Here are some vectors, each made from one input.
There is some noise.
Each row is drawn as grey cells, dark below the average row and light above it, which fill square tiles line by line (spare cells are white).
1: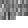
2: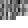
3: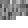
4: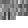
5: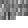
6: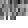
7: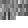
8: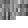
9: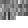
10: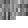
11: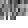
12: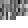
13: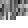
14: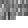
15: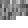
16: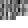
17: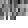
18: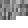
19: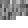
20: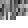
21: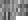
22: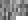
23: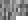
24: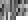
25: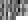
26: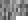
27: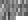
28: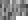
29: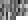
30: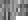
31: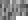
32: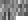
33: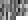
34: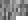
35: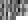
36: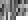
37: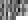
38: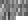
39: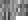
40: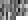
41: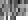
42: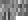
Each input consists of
either a point on a 4-point line, or a point on a 5-point line.
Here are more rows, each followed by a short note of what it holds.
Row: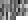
a point on a 4-point line
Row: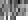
a point on a 4-point line
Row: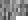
a point on a 5-point line
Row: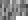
a point on a 5-point line
